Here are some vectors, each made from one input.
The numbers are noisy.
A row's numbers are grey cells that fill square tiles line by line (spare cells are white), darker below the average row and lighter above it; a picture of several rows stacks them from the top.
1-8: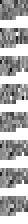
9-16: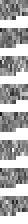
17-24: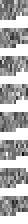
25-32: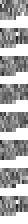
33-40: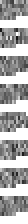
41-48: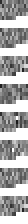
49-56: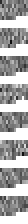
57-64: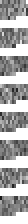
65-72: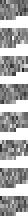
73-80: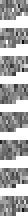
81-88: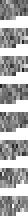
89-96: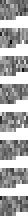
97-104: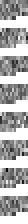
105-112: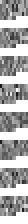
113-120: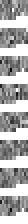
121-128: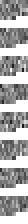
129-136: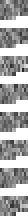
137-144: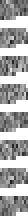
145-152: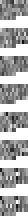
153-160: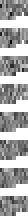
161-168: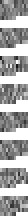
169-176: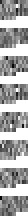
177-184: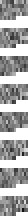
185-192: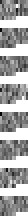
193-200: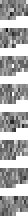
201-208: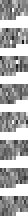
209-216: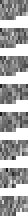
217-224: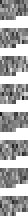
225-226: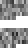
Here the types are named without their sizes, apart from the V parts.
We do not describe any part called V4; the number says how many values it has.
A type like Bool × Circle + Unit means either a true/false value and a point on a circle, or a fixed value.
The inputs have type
Bool × (Circle + Unit) + Label × (Line + V4).
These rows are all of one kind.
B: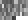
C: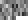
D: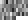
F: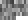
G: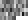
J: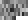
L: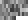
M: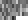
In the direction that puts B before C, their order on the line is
F, B, M, C, L, J, D, G.
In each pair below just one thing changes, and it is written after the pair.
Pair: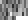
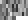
the place on the line
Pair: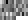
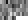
the place on the line
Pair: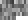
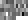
the place on the line
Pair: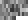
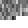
the place on the line
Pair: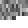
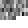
the place on the line
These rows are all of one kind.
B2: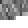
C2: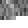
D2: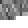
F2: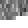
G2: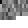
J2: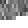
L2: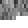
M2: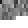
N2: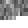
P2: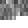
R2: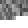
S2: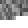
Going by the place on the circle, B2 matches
D2, R2 and S2.
